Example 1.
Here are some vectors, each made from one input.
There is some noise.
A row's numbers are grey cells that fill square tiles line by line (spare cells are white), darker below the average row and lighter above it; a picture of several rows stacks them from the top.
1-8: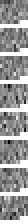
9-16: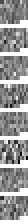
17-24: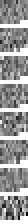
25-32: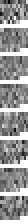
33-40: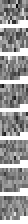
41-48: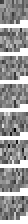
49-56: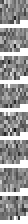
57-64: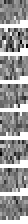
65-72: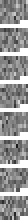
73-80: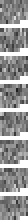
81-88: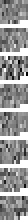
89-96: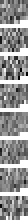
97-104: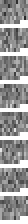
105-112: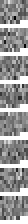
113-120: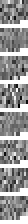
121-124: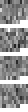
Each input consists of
a list of up to two points on a 15-point line.
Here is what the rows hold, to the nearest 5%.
All of them are lists of up to two points on a 15-point line: about 5% are empty, 55% hold one and 40% two.
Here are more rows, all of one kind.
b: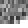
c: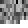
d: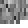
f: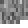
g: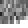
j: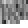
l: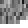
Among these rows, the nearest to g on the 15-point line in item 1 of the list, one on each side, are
b and l.
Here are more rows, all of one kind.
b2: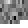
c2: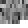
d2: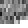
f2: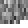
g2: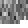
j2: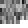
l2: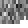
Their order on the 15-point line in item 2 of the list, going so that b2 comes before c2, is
b2, c2, j2, d2, g2, l2, f2.
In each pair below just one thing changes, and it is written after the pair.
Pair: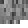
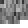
the place on the 15-point line in item 2 of the list
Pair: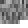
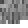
the place on the 15-point line in item 2 of the list
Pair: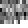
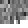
the place on the 15-point line in item 1 of the list
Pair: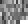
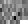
the place on the 15-point line in item 1 of the list
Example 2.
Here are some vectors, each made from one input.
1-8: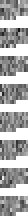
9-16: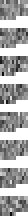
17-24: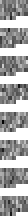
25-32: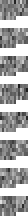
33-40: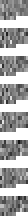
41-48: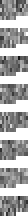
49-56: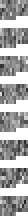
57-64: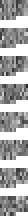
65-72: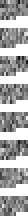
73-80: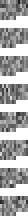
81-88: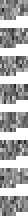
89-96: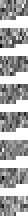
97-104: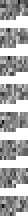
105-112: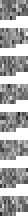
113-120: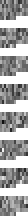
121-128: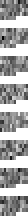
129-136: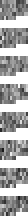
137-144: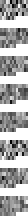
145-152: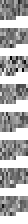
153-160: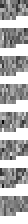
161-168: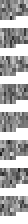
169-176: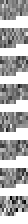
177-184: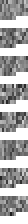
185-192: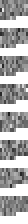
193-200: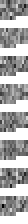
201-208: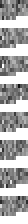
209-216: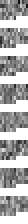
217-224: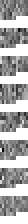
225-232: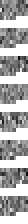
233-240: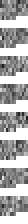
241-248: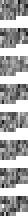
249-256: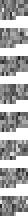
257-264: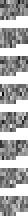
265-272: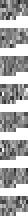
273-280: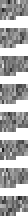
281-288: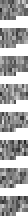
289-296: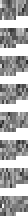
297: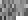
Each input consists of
a list of up to two points on an 8-point circle.
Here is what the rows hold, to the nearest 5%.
All of them are lists of up to two points on an 8-point circle: a few are empty, 35% hold one and 60% two.
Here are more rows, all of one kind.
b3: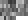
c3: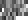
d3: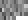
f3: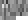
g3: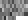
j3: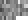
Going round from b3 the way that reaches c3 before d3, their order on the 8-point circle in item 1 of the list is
b3, g3, c3, d3, f3, j3.
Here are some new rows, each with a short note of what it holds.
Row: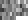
a list of two items
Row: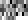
the empty list
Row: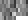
a list of two items
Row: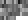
a list of one item
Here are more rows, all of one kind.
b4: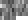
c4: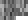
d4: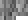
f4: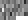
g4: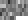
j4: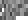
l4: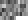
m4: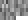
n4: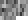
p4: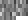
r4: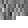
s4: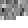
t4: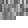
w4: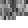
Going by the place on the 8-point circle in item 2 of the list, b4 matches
c4, g4, s4 and w4.
